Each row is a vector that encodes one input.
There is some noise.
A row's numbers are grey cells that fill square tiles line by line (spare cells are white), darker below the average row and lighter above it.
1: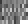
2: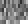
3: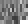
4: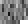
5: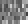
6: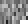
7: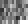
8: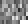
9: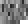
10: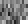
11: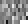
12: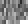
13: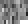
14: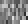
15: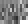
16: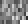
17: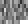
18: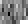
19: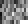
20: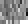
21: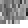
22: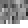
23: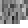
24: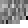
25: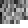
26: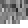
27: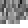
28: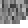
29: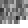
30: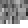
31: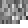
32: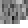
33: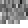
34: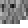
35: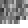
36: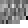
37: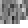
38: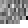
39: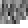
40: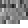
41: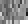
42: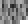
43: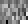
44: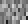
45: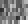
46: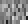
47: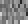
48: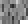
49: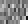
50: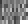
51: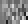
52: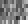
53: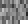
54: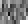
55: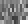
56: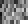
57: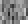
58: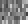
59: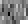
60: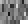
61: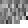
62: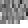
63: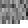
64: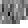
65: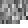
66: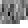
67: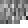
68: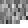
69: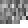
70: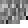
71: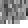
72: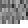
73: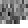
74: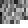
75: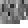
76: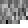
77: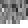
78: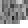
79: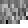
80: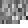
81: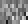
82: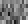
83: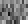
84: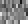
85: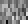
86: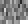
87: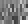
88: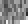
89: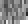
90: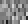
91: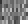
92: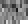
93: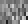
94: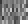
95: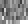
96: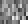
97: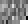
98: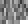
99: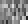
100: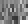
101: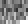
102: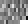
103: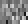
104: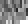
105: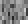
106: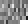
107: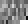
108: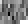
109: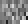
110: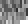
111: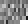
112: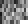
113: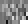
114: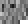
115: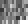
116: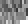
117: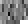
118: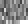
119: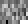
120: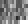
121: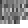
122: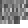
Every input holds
either a node of a 7-node tree, or a list of up to two points on a 5-point line.
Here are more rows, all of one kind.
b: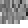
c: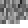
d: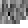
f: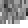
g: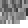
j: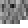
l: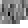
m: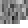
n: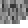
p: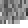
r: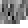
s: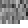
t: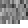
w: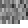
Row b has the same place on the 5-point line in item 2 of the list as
s, t and w.
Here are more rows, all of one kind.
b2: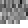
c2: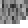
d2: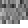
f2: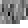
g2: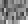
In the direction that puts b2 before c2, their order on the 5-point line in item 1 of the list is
g2, b2, d2, c2, f2.
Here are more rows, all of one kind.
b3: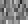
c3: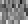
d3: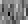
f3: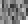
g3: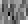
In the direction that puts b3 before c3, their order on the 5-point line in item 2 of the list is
f3, g3, d3, b3, c3.
